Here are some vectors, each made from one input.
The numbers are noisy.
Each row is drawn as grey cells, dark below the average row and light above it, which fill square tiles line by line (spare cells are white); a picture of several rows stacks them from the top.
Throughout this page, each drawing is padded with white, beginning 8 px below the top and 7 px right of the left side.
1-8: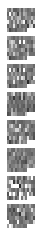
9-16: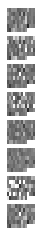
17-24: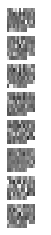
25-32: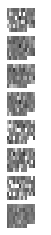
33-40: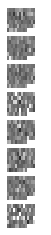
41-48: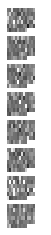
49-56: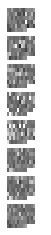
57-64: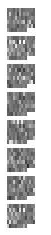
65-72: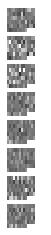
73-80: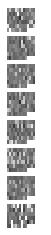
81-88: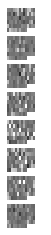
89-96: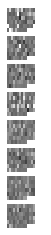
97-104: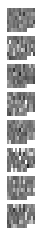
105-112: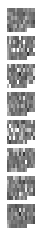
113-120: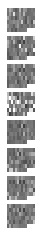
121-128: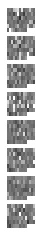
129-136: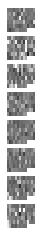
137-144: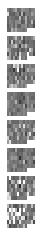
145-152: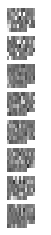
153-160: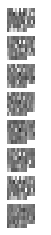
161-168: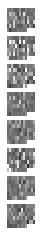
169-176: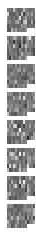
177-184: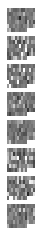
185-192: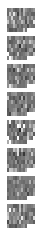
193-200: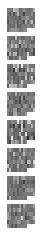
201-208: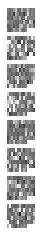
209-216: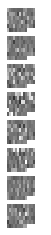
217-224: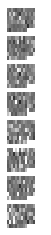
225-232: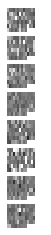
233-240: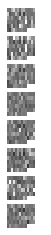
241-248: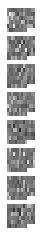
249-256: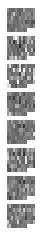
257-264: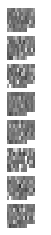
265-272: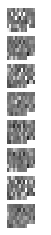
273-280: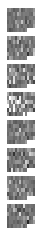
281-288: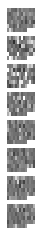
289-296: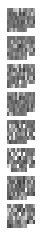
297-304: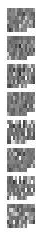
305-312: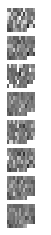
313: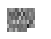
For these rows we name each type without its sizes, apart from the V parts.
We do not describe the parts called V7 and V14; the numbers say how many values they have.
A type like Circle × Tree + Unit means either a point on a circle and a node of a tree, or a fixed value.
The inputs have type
(Bool × Bool × Bool + Line) × V14 + V7.
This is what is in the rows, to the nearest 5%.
About 15% of them hold a value of V7. The rest hold a value of V14, together with either a point on a line, or three true/false values.
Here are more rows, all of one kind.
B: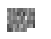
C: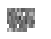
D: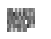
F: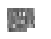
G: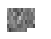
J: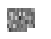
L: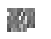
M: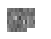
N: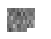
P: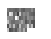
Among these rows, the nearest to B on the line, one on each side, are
J and N.
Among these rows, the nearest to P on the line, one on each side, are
D and F.
